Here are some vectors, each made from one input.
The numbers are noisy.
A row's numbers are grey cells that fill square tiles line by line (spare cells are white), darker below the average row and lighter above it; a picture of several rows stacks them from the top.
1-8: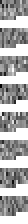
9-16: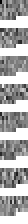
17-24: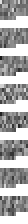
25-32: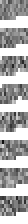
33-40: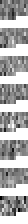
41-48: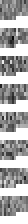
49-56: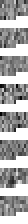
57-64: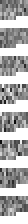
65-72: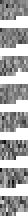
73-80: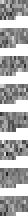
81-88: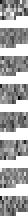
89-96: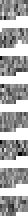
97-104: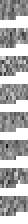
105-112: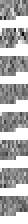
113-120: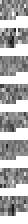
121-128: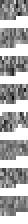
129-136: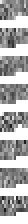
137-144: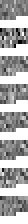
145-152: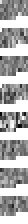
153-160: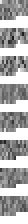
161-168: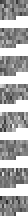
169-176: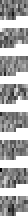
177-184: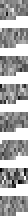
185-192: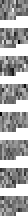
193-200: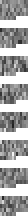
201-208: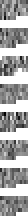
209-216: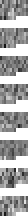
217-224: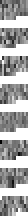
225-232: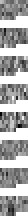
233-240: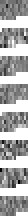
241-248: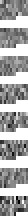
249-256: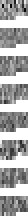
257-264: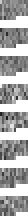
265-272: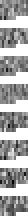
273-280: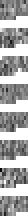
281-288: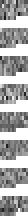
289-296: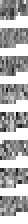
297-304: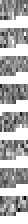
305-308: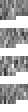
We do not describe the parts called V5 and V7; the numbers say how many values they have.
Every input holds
a value of V7, together with either one of 6 labels and a true/false value, or a value of V5.
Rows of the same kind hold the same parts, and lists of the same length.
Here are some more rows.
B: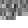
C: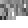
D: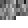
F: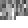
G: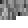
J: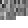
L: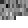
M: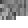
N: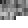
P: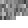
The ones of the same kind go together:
B, G, J, L, M, N
C, D, F, P

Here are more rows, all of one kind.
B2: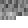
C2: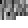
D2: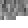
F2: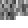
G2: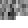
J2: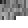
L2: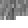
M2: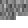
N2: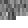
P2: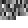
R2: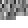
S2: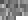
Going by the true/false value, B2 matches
D2, L2 and P2.
